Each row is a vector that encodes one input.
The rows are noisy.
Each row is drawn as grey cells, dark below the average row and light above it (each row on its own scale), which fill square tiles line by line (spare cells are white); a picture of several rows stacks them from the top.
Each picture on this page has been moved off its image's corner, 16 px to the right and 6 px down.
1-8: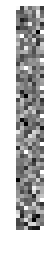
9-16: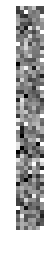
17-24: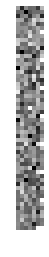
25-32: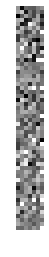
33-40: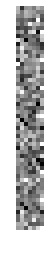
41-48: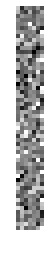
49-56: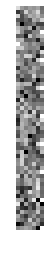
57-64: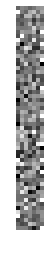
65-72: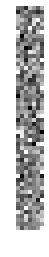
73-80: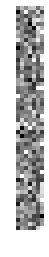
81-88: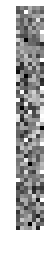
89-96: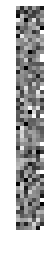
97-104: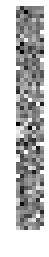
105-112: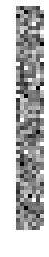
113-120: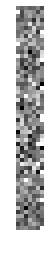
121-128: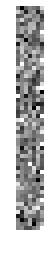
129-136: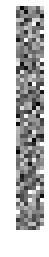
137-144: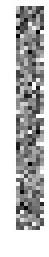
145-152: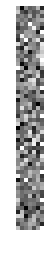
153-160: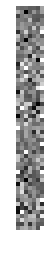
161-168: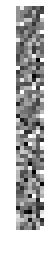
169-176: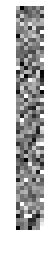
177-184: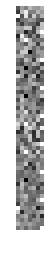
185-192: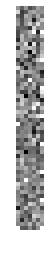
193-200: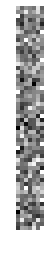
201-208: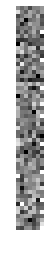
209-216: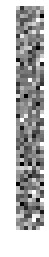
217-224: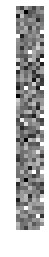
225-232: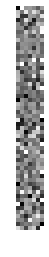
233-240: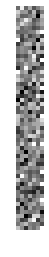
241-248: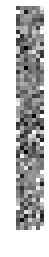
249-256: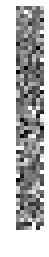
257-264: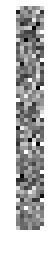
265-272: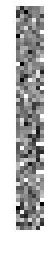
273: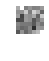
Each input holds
four true/false values, together with either a fixed value, or a node of a 10-node tree.
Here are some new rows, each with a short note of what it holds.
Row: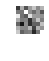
a node of a 10-node tree and four true/false values
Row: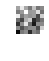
a node of a 10-node tree and four true/false values
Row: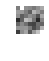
a node of a 10-node tree and four true/false values
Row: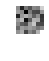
four true/false values
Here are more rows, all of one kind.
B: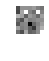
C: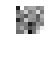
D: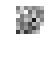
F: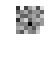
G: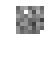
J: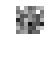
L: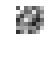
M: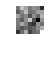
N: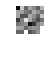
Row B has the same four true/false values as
C, J and M.
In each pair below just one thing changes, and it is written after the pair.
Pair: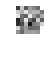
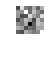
one of the four true/false values
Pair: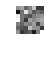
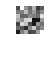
one of the four true/false values
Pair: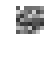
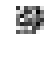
one of the four true/false values
